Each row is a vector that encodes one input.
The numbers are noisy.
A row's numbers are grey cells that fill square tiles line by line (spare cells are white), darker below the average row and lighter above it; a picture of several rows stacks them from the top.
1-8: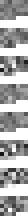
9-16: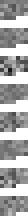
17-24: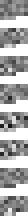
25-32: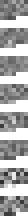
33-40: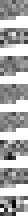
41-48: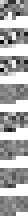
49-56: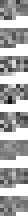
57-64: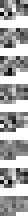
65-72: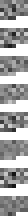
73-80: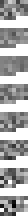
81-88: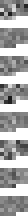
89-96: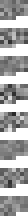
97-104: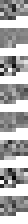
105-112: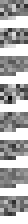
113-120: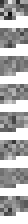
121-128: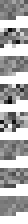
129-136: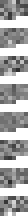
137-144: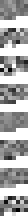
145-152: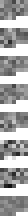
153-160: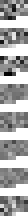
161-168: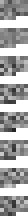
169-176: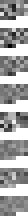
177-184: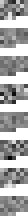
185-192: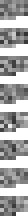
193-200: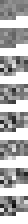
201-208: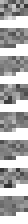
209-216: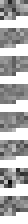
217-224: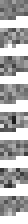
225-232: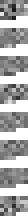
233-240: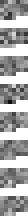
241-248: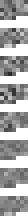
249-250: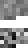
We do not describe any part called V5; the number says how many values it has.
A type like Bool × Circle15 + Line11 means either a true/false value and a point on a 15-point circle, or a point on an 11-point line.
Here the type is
Bool × Circle11 × List2(V5).
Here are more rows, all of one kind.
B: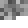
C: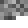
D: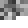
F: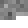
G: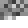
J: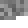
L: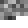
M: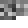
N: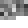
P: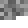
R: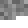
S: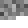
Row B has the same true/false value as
D and F.
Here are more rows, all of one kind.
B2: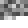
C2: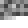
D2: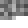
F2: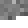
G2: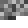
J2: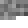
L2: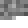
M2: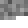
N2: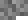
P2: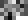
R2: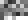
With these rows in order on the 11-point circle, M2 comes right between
D2 and N2.
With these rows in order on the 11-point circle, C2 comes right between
D2 and L2.
